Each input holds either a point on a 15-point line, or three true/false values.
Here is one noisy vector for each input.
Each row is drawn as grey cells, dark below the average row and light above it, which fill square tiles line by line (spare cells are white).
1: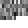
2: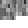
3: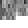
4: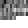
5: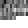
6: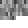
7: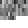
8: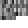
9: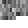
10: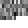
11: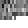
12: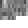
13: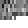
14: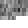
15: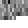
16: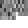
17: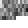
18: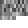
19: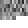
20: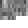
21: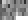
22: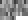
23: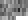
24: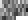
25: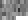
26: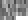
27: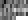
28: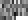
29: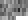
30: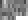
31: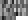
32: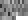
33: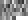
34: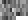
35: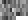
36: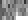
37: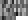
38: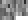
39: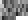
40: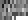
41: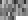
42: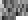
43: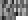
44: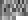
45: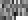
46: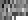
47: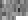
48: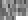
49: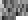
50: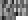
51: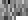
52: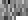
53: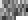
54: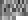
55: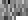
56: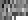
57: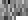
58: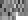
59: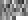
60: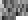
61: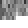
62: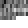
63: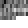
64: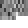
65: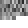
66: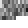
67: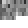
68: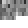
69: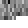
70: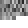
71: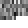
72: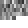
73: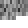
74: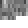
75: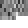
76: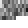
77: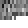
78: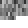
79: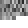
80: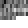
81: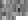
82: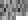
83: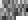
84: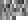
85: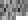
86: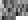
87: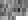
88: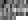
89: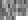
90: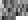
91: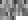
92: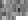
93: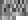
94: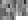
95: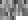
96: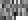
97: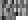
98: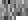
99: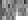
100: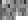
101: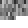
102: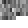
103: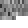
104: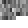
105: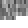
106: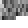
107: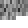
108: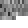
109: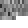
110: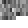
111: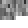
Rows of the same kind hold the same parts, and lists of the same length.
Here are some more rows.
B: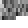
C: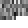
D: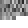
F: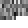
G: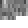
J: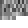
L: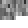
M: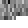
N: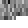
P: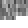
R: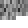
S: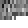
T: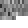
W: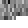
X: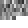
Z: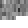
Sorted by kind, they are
B, C, F, M, N, S, W
D, G, J, L, P, R, T, X, Z

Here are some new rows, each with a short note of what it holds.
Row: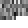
three true/false values
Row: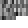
three true/false values
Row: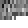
three true/false values
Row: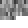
a point on a 15-point line
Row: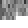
a point on a 15-point line
